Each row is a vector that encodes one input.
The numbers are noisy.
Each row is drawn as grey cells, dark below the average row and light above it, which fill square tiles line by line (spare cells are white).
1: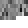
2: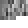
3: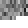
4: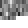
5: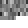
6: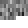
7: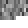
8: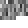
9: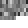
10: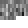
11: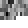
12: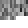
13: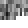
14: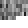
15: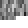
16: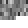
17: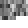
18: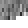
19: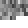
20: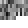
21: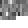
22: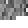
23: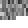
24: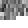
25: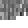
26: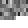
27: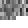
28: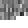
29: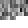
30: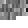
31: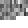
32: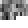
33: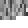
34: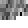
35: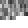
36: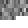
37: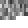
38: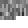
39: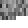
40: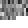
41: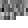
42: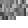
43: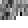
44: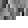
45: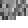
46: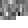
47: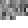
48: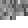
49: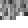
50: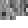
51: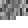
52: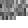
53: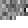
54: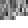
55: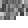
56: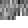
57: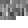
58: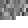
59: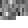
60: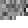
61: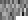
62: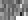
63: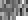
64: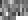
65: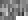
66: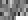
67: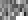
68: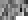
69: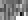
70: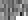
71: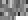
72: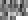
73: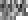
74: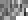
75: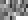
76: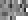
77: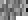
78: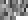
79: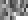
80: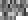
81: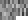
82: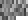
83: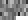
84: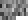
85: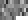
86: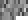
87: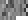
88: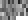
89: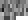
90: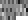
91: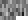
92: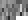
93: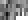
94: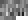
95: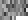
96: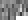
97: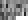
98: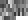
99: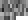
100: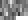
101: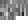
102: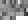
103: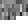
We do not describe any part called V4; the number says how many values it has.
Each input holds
a value of V4, together with either one of 6 labels, or three true/false values.
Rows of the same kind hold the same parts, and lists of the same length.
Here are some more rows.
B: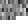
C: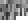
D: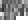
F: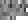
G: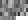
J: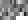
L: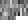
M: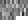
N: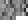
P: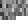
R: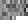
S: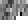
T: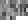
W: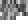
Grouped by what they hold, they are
B, C, D, G, L, M, P, S
F, J, N, R, T, W

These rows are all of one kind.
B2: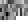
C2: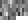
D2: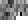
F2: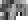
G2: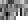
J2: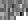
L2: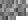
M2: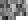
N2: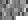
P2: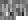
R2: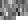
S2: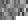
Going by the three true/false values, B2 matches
D2, F2 and G2.
